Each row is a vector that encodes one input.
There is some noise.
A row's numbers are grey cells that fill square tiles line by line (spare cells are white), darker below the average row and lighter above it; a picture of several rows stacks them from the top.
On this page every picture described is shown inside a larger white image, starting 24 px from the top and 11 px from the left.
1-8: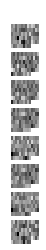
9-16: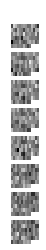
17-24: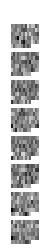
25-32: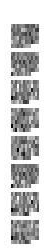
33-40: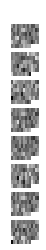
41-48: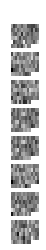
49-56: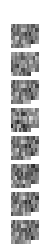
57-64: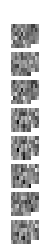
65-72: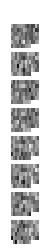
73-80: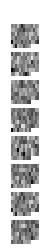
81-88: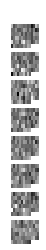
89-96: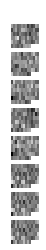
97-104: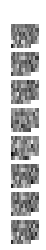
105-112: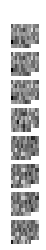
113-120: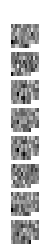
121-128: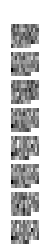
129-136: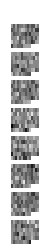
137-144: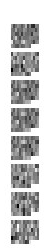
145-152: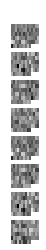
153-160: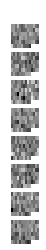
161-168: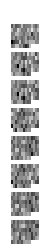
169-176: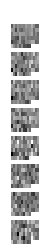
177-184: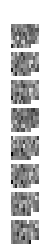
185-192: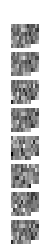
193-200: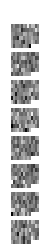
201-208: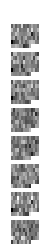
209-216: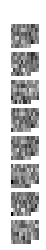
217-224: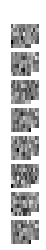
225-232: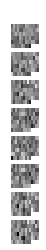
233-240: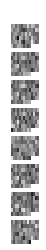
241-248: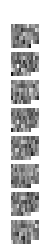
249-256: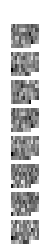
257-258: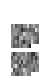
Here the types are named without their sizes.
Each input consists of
a node of each of two trees, together with either a point on a line, or a node of a tree.
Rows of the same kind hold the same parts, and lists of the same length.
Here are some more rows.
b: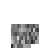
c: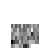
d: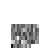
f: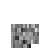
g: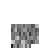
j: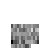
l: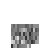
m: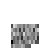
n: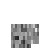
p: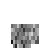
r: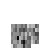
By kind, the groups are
b, d, g, l
c, f, j, m, n, p, r

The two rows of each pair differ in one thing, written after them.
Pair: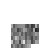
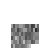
the node of one of the two trees
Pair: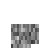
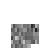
the place on the line
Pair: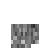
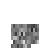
the place on the line
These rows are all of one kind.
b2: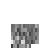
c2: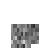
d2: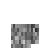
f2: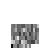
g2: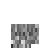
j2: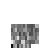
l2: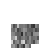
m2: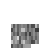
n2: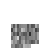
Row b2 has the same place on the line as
g2 and j2.
